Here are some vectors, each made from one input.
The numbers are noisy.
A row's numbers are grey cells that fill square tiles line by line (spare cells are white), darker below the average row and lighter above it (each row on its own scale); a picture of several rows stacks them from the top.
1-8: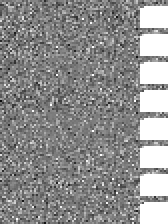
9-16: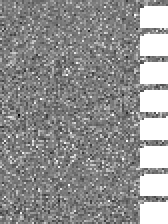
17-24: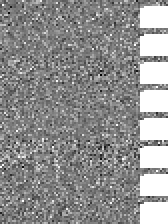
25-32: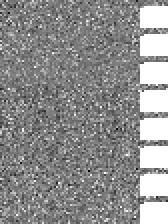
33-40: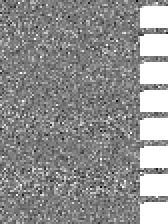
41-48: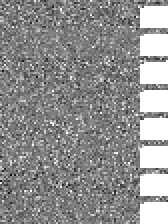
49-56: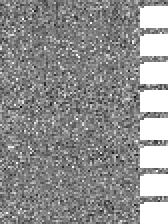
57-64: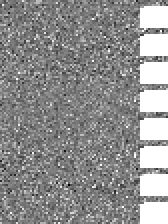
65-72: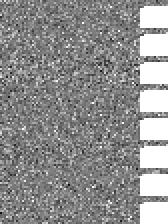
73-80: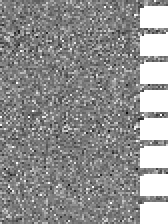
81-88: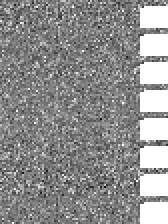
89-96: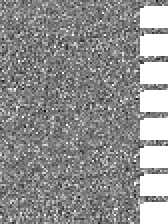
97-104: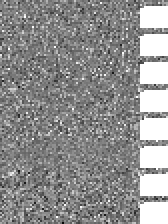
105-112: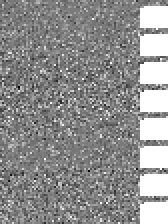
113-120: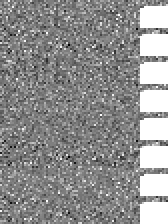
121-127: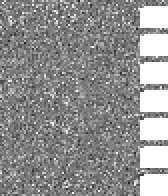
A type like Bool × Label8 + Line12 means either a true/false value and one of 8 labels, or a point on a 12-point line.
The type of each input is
(Label5 + Line7) × Line4 + Line5.
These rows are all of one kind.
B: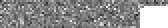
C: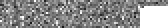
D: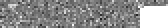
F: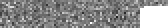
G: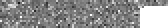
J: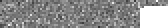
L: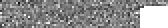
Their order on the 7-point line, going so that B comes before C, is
L, F, G, D, J, B, C.
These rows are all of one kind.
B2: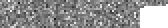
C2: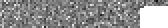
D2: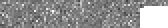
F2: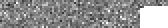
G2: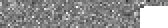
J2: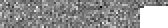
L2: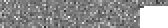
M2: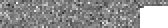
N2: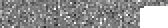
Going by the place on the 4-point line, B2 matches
C2 and G2.
